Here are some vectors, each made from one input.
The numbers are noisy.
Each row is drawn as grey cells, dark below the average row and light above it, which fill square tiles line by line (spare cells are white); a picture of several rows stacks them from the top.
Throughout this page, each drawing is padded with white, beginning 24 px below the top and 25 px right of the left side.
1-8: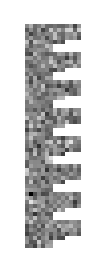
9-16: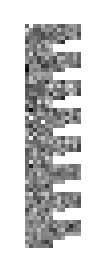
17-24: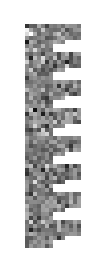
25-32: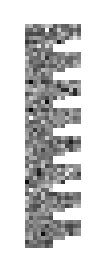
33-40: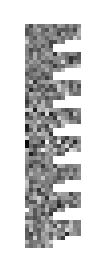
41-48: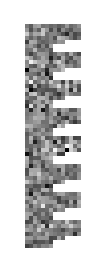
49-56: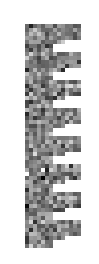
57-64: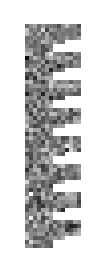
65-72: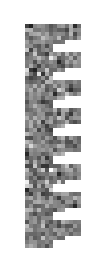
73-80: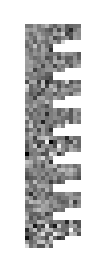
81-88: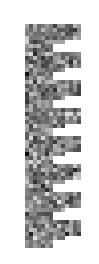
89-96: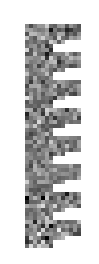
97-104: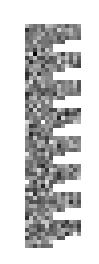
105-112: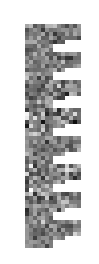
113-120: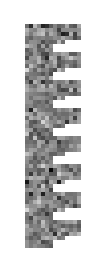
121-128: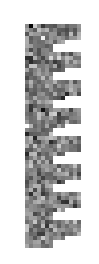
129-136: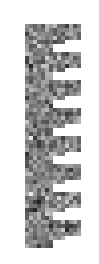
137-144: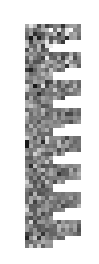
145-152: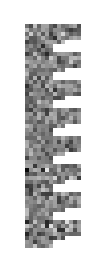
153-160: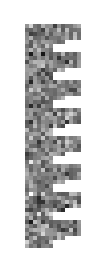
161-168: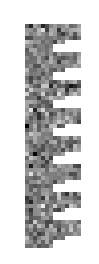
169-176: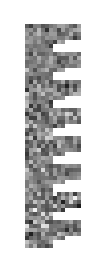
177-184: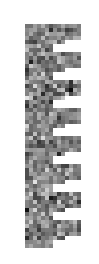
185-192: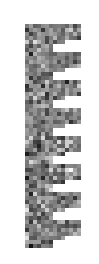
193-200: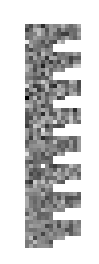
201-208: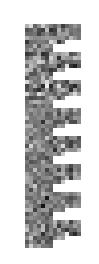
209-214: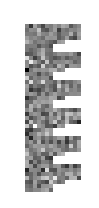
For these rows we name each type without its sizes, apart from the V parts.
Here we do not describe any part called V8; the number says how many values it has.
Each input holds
a true/false value, together with either a node of a tree, or a value of V8.
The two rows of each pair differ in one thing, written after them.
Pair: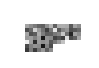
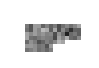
the node of the tree
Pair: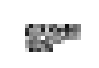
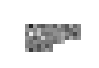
the node of the tree
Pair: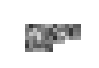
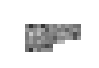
the true/false value
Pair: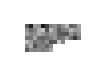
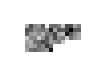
the true/false value
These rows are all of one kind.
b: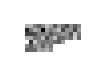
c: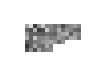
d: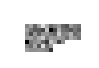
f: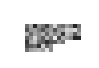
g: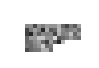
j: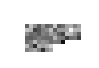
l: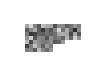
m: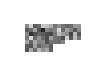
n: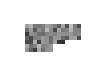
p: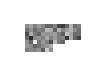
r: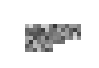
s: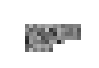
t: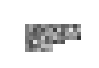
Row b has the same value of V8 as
l, m, r and t.
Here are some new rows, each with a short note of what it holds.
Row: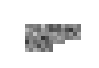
a node of a tree and a true/false value
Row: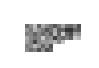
a node of a tree and a true/false value
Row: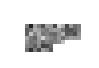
a node of a tree and a true/false value
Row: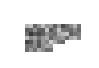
a true/false value and a value of V8
